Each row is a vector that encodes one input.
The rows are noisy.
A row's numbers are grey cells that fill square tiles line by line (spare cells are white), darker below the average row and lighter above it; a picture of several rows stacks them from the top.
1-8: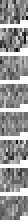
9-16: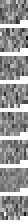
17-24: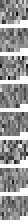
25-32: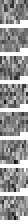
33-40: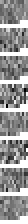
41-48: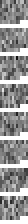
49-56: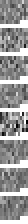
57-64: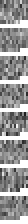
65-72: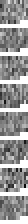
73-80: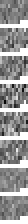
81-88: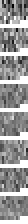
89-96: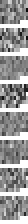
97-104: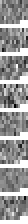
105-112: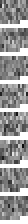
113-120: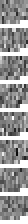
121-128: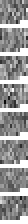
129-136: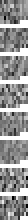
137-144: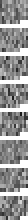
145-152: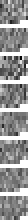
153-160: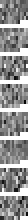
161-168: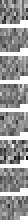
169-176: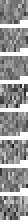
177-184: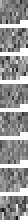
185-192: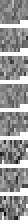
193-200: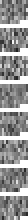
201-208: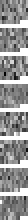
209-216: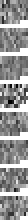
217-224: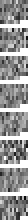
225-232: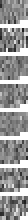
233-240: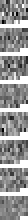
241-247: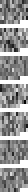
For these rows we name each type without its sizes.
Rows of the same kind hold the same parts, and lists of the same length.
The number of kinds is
2.
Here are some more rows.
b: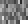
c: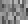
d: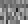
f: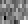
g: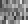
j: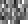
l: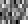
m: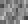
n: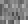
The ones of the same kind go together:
b, d, f, g, j, l, n
c, m

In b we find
a point on a line and three true/false values.
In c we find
a point on each of two lines.
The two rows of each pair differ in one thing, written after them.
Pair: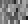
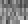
one of the three true/false values
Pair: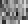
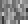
the place on the line
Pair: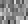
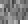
the place on the line
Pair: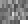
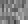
one of the three true/false values
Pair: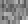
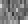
one of the three true/false values
